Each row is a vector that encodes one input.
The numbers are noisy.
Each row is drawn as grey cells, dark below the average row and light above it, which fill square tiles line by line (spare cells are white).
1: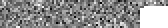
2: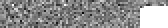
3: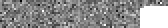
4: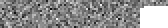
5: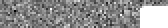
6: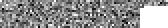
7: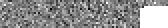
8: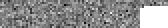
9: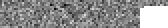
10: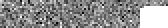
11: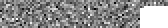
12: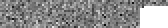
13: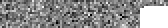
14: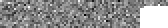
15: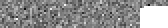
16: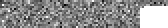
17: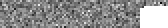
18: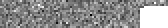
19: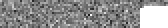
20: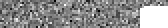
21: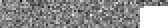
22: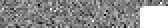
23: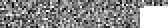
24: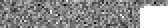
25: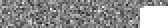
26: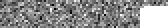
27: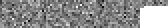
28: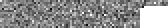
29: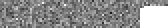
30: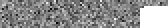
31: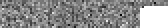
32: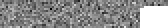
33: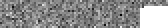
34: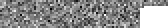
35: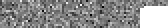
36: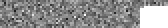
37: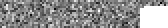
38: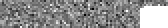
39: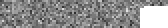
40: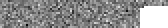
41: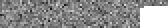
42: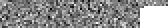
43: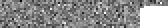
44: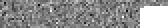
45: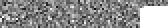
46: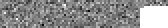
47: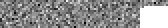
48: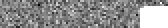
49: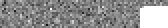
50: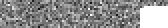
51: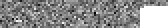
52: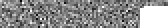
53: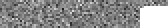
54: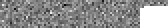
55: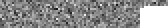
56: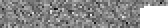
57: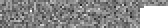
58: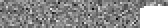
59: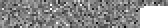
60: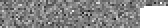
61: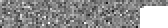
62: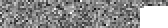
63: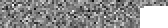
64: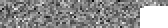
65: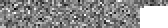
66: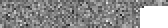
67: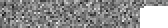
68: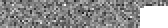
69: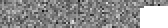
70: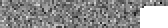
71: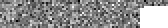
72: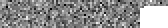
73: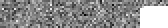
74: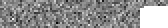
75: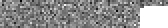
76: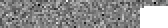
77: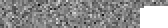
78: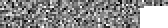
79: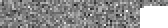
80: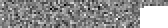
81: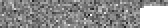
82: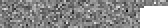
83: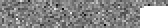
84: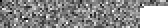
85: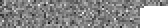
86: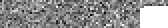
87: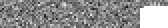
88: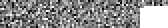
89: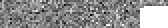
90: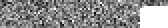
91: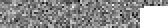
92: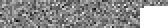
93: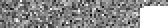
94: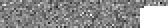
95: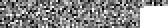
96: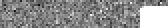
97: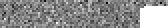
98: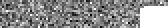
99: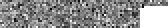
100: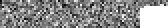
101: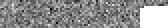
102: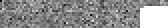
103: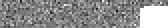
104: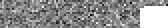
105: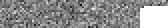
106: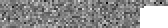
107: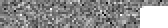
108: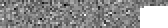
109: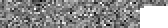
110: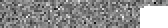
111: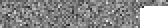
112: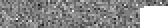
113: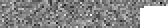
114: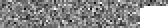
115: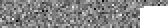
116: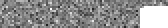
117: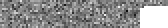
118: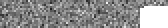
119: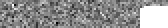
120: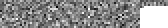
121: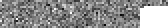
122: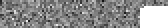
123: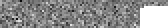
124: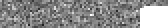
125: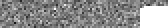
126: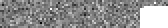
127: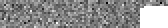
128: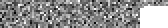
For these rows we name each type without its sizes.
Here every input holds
either a point on each of three circles and a label, or a fixed value.
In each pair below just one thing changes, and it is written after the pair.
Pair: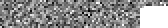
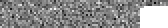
the label
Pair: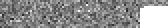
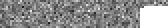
the label
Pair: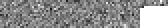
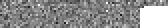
the label
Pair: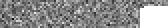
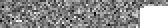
the label
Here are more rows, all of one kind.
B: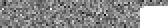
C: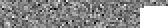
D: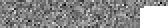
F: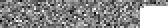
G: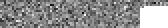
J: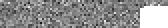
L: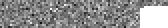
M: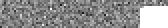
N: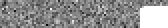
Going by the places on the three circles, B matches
M and N.
